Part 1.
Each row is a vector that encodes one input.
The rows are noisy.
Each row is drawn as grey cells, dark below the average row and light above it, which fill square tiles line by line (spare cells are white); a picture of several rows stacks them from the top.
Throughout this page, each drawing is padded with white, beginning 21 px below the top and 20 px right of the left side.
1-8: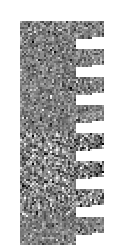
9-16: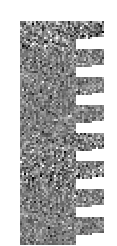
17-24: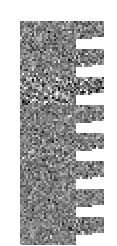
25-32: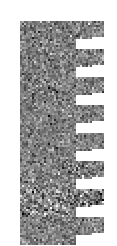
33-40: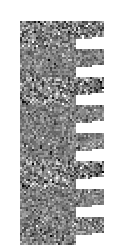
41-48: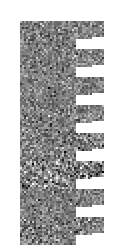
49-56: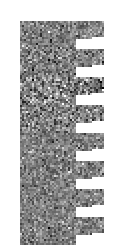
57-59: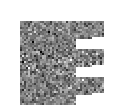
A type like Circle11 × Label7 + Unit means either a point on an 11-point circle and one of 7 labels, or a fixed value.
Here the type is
Circle9 + Unit.
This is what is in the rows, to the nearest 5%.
About 85% of them hold a point on a 9-point circle. The rest hold a fixed value.
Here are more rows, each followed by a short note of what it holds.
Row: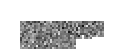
a point on a 9-point circle
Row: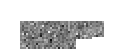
a point on a 9-point circle
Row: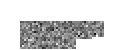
a point on a 9-point circle
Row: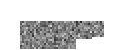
a point on a 9-point circle
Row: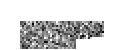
a fixed value
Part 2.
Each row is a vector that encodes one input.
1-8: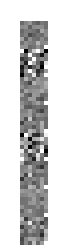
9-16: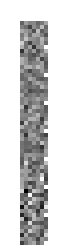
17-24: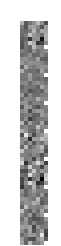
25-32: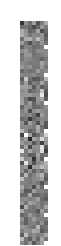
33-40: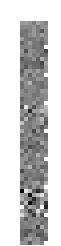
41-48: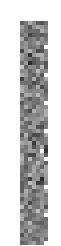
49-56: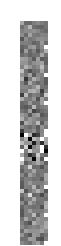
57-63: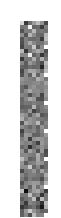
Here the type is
Tree13.
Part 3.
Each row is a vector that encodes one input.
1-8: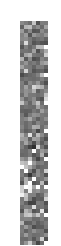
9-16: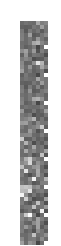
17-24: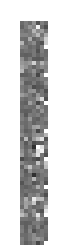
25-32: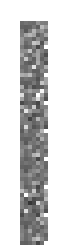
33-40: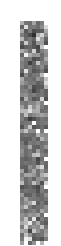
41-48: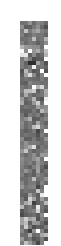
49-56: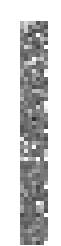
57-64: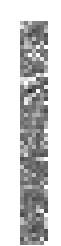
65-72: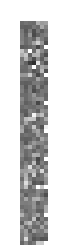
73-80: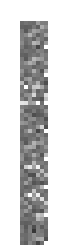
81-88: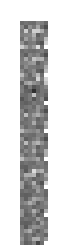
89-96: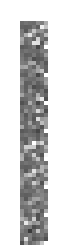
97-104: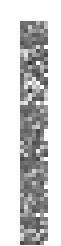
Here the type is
Bool × Bool × Bool.
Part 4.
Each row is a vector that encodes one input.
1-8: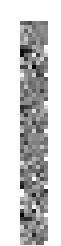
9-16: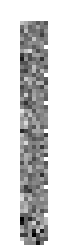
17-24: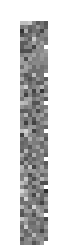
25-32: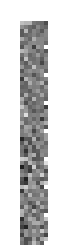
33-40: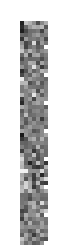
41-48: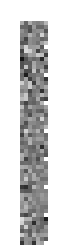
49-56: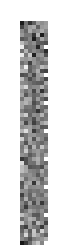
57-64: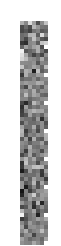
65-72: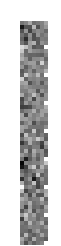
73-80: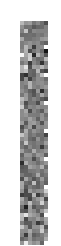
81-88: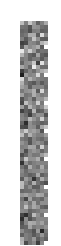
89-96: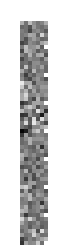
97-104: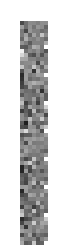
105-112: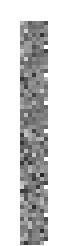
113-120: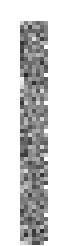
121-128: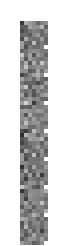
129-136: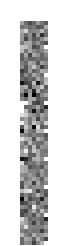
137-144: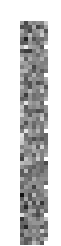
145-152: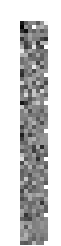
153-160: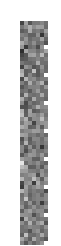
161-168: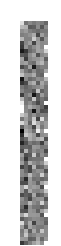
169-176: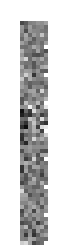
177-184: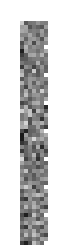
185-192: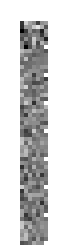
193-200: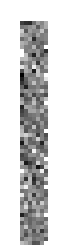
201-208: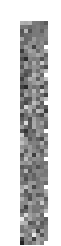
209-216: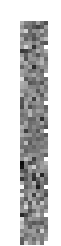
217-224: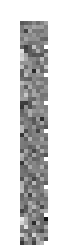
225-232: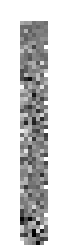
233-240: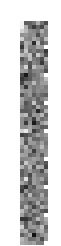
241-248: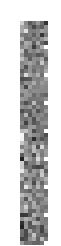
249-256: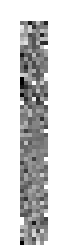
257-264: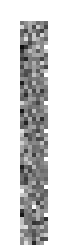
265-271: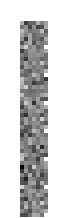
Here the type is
Bool × Bool × Bool.
